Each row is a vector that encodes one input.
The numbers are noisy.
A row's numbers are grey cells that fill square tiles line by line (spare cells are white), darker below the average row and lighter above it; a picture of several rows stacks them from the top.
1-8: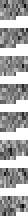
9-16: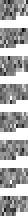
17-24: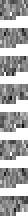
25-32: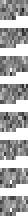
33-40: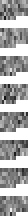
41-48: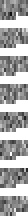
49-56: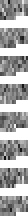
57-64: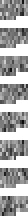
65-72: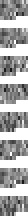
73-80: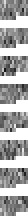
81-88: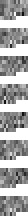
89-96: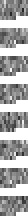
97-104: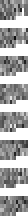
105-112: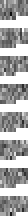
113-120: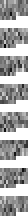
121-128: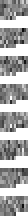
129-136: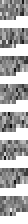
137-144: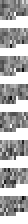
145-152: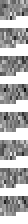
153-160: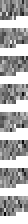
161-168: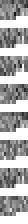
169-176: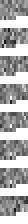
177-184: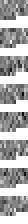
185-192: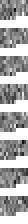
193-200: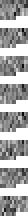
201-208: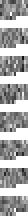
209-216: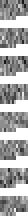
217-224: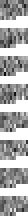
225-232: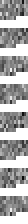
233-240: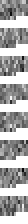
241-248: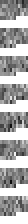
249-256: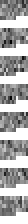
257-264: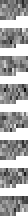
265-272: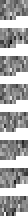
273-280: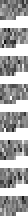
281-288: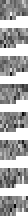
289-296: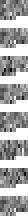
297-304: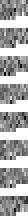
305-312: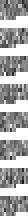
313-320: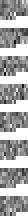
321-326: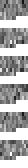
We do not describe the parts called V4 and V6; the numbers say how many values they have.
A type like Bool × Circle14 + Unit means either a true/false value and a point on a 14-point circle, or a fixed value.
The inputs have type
Bool × (Line11 + Tree11) + List2(V4) × V6.
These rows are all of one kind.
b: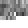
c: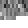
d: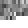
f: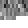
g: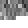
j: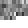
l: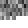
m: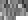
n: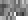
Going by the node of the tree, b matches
l and n.
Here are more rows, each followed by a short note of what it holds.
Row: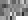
a node of an 11-node tree and a true/false value
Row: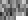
a value of V6, together with a list of two items
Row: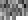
a node of an 11-node tree and a true/false value
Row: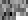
a value of V6, together with a list of two items
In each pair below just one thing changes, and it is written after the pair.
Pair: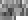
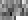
the value of V4 in item 2 of the list
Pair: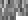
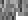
the value of V4 in item 2 of the list
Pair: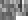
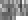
the value of V4 in item 2 of the list
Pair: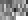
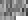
the value of V4 in item 1 of the list
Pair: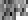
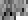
the value of V4 in item 1 of the list
